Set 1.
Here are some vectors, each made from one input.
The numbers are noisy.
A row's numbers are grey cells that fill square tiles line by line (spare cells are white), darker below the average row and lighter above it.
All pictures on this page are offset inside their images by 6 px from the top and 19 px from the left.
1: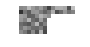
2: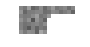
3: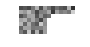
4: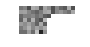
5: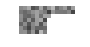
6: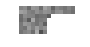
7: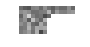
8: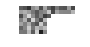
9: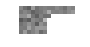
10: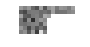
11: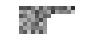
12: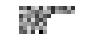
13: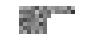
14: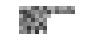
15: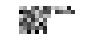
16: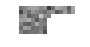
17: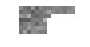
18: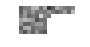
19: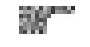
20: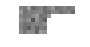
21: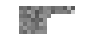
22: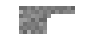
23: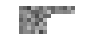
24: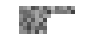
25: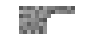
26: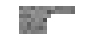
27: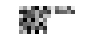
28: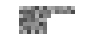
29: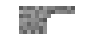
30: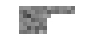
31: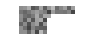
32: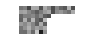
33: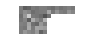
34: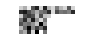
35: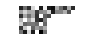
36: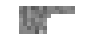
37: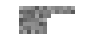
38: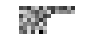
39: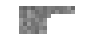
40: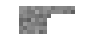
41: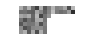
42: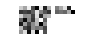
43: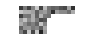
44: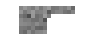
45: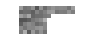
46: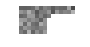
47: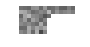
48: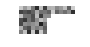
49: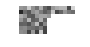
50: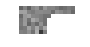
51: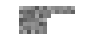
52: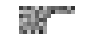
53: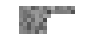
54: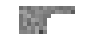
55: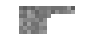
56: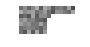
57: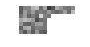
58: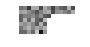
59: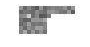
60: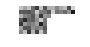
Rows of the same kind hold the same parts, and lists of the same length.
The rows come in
2 kinds.
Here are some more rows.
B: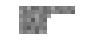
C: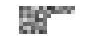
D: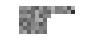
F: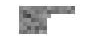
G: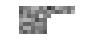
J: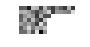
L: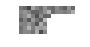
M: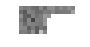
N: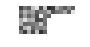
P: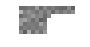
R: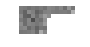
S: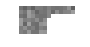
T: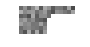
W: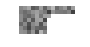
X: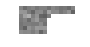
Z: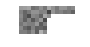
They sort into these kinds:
B, D, F, J, L, M, P, R, S, T, W, X, Z
C, G, N

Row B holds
a point on a 6-point circle and a true/false value.
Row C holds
a fixed value.
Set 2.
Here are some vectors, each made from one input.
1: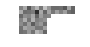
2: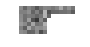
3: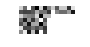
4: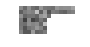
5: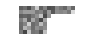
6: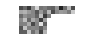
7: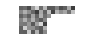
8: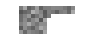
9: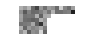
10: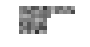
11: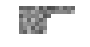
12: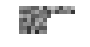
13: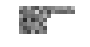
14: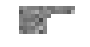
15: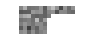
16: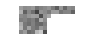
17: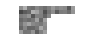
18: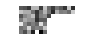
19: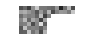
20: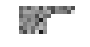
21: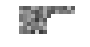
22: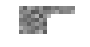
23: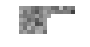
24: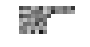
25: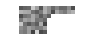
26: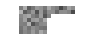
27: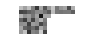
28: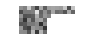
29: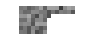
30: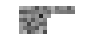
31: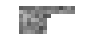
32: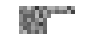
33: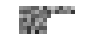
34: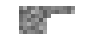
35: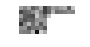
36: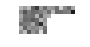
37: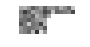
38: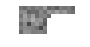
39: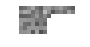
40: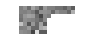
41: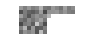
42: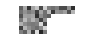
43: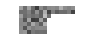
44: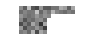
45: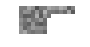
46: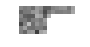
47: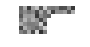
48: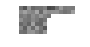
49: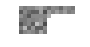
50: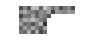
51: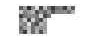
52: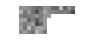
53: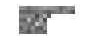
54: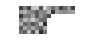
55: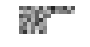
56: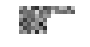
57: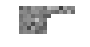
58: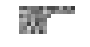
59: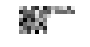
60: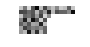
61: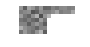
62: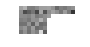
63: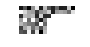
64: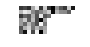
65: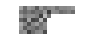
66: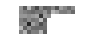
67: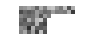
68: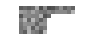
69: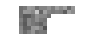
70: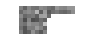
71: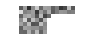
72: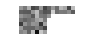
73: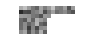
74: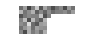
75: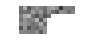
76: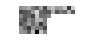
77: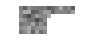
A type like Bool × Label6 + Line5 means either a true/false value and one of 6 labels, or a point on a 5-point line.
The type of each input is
Circle6 × Label6.
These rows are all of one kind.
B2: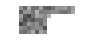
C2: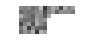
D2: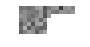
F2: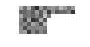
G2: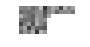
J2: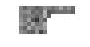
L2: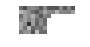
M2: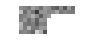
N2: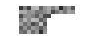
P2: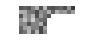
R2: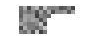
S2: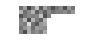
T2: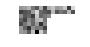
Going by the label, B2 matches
C2, D2 and G2.
